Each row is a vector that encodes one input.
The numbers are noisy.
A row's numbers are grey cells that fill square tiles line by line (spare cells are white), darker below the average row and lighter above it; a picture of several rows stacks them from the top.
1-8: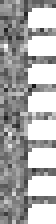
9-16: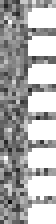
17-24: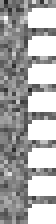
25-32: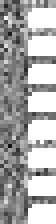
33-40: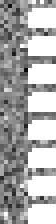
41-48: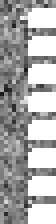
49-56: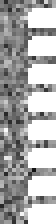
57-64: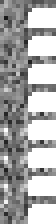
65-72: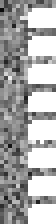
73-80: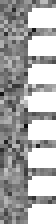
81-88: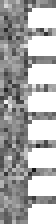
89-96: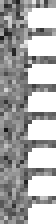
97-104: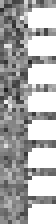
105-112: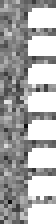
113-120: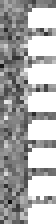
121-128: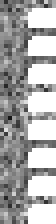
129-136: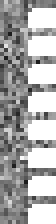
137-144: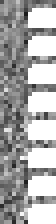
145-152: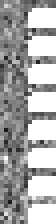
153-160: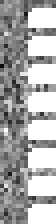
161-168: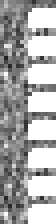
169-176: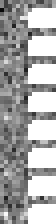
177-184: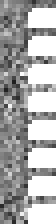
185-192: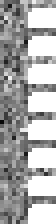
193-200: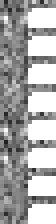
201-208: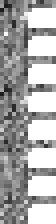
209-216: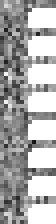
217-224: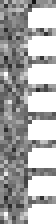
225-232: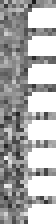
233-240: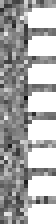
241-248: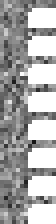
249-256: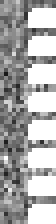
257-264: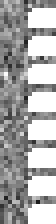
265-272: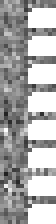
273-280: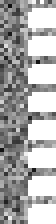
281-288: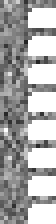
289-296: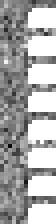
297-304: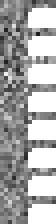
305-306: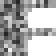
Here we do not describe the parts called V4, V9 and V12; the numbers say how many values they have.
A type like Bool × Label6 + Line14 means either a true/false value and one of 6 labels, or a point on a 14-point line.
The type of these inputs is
Bool × V9 × V12 + Line7 + Line8 + V4.
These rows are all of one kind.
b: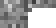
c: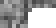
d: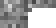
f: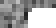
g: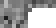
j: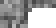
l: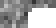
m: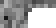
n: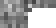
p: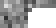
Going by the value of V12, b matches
c, d, j and n.
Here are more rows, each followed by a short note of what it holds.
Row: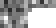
a point on a 7-point line
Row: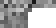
a value of V4
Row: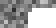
a value of V4
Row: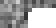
a true/false value, a value of V9 and a value of V12
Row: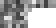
a point on an 8-point line
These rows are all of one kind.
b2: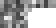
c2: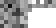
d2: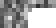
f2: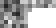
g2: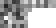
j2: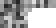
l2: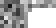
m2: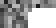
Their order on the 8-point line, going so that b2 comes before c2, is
m2, d2, b2, j2, g2, f2, l2, c2.
